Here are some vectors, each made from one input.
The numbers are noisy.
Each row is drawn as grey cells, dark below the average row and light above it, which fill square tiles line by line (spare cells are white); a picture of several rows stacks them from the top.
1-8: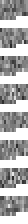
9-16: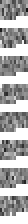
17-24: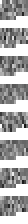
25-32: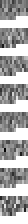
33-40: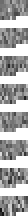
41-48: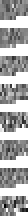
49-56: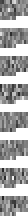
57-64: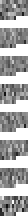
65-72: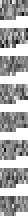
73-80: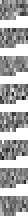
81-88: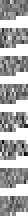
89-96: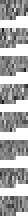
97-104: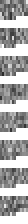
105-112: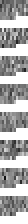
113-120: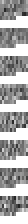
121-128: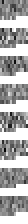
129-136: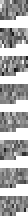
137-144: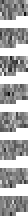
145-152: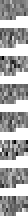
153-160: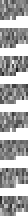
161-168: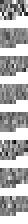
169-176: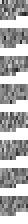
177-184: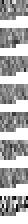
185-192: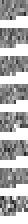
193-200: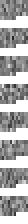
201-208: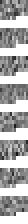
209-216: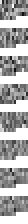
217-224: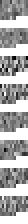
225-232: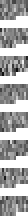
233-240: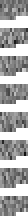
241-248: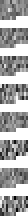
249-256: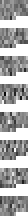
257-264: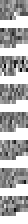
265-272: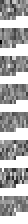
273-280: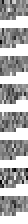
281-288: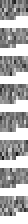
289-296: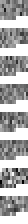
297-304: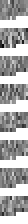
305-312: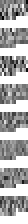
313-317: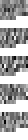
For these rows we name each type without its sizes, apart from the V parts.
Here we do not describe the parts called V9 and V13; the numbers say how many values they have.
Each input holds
either a node of each of two trees, or a value of V9 and a value of V13.
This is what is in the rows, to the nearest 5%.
About 40% of them hold a node of each of two trees. The rest hold a value of V9 and a value of V13.
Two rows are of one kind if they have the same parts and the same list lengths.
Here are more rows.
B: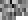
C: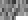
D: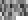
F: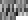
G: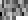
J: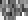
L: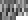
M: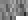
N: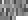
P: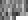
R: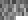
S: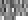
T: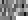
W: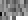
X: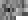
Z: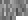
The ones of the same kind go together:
B, C, F, G, J, L, P, R, S, W
D, M, N, T, X, Z

